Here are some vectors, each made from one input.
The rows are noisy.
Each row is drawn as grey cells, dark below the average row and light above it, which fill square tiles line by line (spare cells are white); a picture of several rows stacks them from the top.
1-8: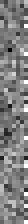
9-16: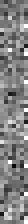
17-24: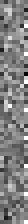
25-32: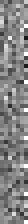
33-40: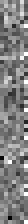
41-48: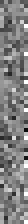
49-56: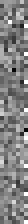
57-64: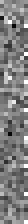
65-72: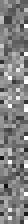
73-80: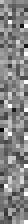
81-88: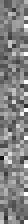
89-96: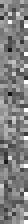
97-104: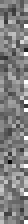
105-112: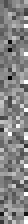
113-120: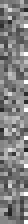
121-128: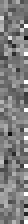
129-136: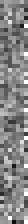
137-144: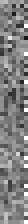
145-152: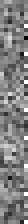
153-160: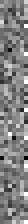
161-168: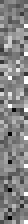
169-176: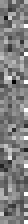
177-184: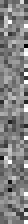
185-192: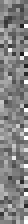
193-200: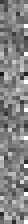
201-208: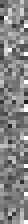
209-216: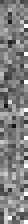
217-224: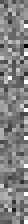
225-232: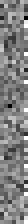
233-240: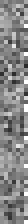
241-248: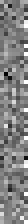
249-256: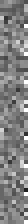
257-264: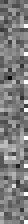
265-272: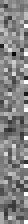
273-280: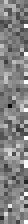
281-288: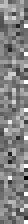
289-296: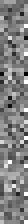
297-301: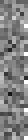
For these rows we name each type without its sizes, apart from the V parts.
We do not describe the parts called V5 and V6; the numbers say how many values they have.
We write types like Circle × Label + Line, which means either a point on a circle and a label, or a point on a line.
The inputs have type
((Bool × Bool × Bool + Unit) × V6 + Line × V5) × Tree.
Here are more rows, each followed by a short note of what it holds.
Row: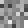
a point on a line, a node of a tree and a value of V5
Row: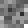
a node of a tree and a value of V6
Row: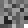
a node of a tree, three true/false values and a value of V6
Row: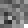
a node of a tree, three true/false values and a value of V6
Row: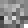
a point on a line, a node of a tree and a value of V5
